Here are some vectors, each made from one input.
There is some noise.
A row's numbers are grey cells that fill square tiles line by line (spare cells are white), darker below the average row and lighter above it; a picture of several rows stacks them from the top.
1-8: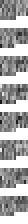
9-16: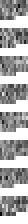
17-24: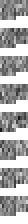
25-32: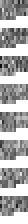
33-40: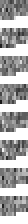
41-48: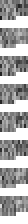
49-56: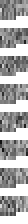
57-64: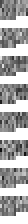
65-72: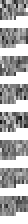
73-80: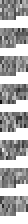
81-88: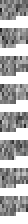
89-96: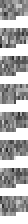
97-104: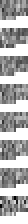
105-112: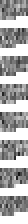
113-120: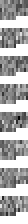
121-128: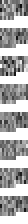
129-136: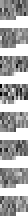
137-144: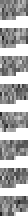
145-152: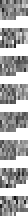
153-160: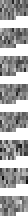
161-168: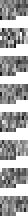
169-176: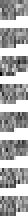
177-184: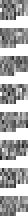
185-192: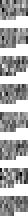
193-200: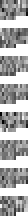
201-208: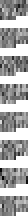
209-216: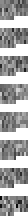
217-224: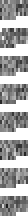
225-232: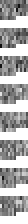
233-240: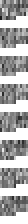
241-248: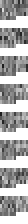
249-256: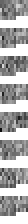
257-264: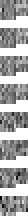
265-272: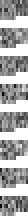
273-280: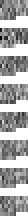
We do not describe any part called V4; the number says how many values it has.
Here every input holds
either a fixed value, or a point on a 5-point line, a point on a 9-point line and a value of V4, or a point on each of two 12-point lines.
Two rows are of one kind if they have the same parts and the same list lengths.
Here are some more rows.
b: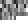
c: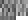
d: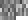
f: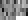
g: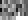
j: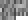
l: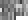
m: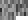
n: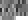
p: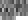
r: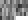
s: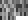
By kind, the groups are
b
c, d, f, j, l
g, m, n, p, r, s

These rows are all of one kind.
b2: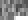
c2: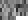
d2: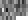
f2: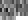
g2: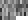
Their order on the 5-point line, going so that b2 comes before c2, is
f2, d2, b2, g2, c2.
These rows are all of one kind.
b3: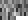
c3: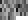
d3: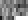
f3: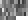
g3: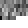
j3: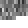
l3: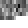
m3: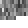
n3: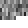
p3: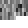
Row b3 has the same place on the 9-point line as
f3, m3, n3 and p3.
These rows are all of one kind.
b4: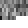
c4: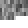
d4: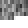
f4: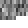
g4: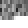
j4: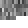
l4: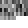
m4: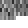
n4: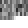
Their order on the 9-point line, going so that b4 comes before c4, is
g4, f4, n4, m4, b4, d4, c4, j4, l4.
